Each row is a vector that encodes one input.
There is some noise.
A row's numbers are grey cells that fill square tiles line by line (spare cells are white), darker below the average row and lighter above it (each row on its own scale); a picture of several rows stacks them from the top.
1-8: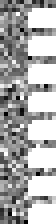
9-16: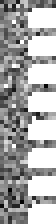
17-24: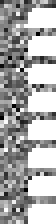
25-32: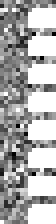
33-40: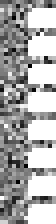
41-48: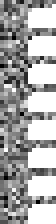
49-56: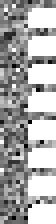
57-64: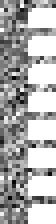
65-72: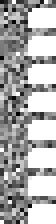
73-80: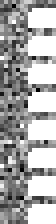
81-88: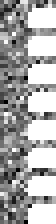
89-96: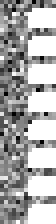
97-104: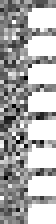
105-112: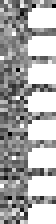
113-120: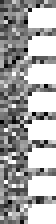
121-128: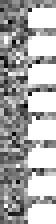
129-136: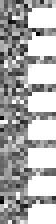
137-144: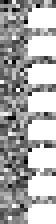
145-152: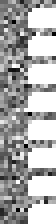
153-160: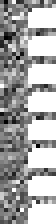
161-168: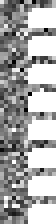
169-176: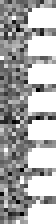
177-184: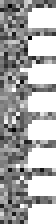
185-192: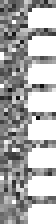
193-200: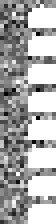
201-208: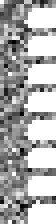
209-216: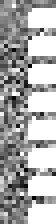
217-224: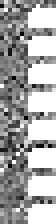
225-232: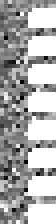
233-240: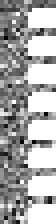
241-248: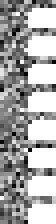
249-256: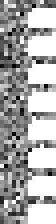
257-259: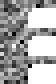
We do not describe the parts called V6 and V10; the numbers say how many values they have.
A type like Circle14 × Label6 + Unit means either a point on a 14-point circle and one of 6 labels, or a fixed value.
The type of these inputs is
(Line5 + Line7) × V6 + V10.
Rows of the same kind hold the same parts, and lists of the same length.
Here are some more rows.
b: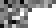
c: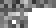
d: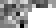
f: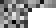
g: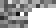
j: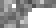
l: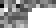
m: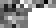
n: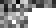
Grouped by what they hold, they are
b, f
c, d, g, m, n
j, l

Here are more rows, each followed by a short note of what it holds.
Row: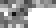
a value of V10
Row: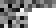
a point on a 5-point line and a value of V6
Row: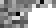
a point on a 7-point line and a value of V6
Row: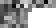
a point on a 5-point line and a value of V6
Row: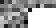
a point on a 5-point line and a value of V6
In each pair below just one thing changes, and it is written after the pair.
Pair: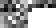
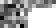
the place on the 5-point line
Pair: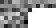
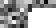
the value of V6
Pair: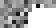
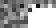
the place on the 5-point line
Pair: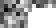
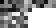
the place on the 5-point line
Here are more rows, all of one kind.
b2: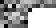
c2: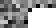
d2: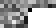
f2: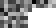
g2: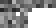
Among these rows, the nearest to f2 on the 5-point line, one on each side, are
b2 and d2.
